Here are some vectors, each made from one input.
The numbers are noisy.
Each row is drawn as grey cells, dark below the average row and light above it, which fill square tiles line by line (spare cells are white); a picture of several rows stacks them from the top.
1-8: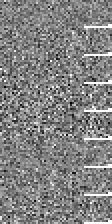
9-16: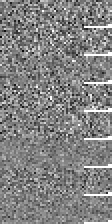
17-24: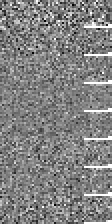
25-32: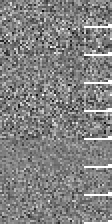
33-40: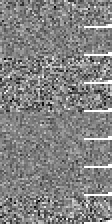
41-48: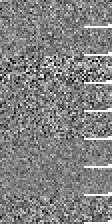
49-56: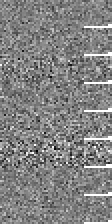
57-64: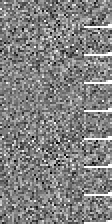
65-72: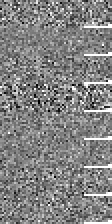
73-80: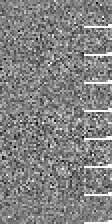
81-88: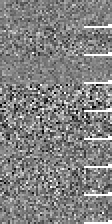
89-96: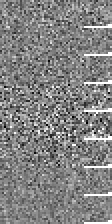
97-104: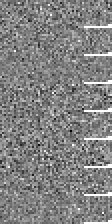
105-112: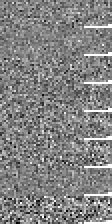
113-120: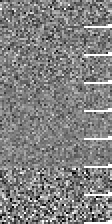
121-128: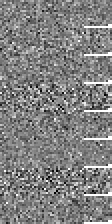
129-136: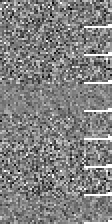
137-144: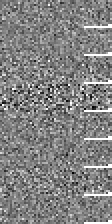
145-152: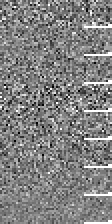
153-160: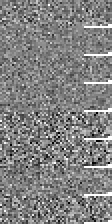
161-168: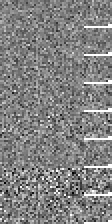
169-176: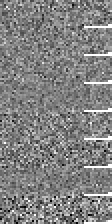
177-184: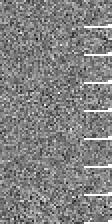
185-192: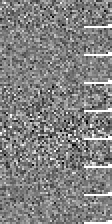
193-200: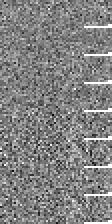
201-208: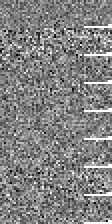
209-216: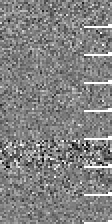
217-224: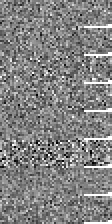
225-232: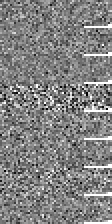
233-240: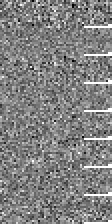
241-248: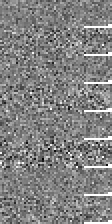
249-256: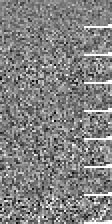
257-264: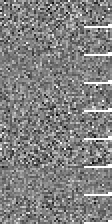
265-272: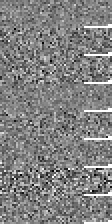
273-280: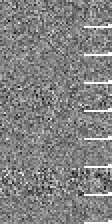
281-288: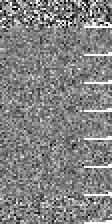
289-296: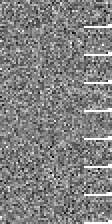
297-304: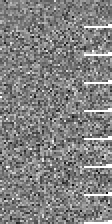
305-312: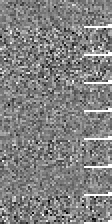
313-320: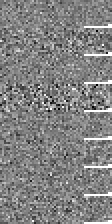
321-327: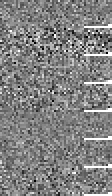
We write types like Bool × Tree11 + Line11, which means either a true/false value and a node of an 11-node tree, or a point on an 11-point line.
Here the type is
Bool × Circle6 + (Circle8 + Line9) × Line6.
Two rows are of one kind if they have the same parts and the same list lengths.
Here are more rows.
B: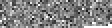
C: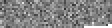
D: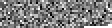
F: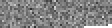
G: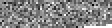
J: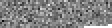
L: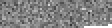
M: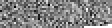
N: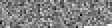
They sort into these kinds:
B, G, J, L, N
C, F, M
D

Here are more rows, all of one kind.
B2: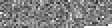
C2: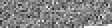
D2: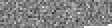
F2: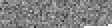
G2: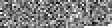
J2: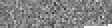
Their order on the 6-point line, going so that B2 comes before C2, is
B2, F2, G2, D2, J2, C2.
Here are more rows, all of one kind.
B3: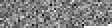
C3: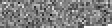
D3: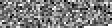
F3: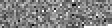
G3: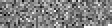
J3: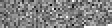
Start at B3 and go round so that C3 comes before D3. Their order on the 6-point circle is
B3, J3, G3, F3, C3, D3.
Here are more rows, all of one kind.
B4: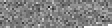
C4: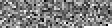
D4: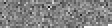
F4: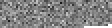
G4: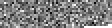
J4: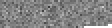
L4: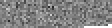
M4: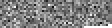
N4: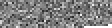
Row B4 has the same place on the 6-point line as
D4, F4 and L4.
